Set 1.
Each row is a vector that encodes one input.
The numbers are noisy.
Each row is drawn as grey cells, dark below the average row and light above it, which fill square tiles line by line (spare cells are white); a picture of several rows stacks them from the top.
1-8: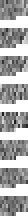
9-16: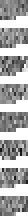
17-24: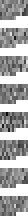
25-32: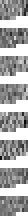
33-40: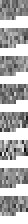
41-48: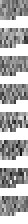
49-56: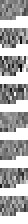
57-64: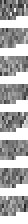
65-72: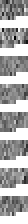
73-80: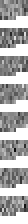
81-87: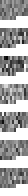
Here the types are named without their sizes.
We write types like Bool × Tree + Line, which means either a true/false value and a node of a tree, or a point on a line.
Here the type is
Bool × Bool × Bool.
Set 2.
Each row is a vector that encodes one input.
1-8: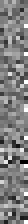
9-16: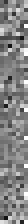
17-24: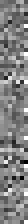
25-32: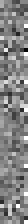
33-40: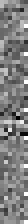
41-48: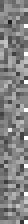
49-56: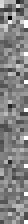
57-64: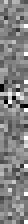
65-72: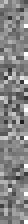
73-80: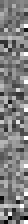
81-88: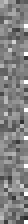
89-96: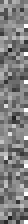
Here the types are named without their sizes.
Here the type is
Circle.
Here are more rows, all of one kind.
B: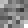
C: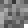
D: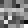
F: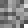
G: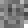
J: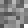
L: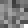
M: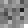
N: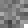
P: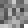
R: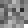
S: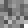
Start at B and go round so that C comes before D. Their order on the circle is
B, M, R, P, F, J, S, N, G, C, L, D.
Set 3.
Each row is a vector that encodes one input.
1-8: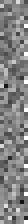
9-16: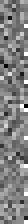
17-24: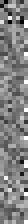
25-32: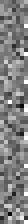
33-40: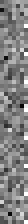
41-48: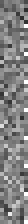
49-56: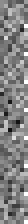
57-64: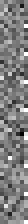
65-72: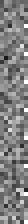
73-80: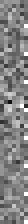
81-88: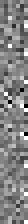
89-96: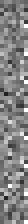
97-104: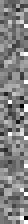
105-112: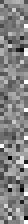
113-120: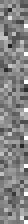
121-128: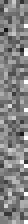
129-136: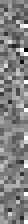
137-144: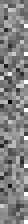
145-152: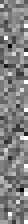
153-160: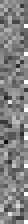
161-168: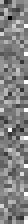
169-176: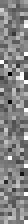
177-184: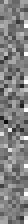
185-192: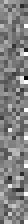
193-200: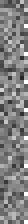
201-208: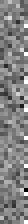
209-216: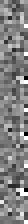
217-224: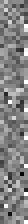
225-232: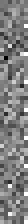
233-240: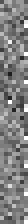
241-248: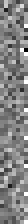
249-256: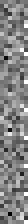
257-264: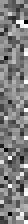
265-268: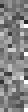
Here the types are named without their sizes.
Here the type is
Tree.
